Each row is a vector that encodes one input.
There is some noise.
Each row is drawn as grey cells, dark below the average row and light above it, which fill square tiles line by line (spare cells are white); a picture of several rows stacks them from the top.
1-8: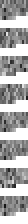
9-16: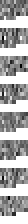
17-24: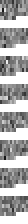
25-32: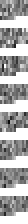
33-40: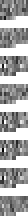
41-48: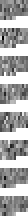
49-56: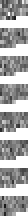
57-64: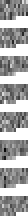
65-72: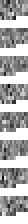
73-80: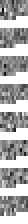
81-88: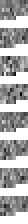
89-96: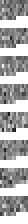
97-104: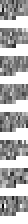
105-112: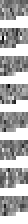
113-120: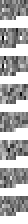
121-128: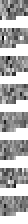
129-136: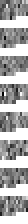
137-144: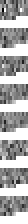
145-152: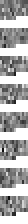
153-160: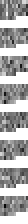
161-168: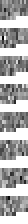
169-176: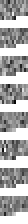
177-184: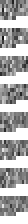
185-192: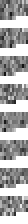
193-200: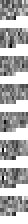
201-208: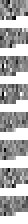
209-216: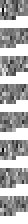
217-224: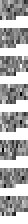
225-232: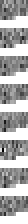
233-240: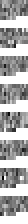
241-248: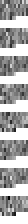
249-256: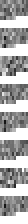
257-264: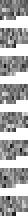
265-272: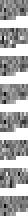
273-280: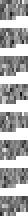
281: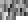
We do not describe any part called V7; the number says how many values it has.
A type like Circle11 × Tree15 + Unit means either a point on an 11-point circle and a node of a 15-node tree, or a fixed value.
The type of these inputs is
Bool × (Line3 × Line3 + Unit) × V7.
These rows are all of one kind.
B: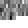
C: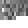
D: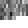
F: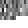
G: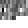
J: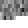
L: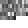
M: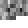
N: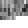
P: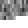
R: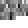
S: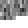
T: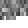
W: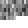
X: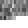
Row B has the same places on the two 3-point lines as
C, J, M and S.
